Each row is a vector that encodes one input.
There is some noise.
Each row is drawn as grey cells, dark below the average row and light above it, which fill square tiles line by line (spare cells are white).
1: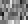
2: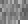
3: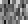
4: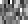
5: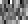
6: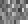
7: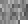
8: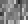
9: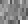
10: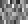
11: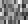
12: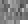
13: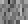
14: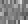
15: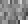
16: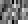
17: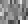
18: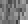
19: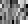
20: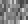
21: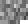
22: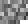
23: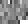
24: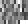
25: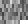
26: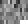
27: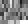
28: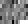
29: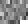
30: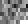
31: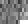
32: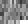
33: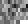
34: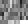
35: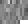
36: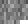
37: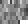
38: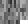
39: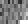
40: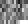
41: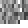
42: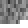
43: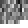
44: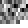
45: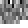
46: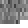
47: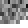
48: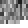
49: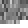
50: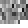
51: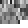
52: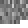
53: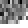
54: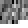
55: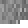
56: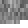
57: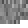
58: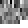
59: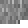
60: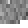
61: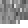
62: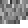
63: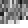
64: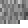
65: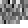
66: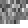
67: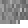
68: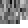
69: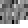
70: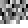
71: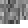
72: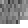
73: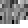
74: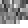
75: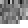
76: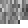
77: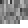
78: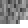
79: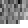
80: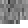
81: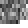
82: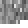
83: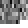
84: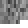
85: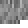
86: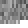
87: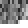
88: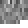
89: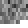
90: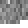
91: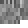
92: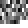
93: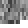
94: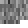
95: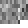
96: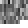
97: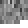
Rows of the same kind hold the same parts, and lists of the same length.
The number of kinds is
3.
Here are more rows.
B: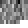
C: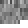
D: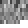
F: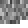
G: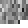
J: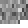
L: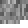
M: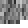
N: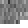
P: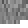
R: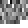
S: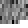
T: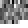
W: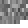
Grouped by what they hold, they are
B, C, D, F, G, J, L, P, R, W
M, N
S, T

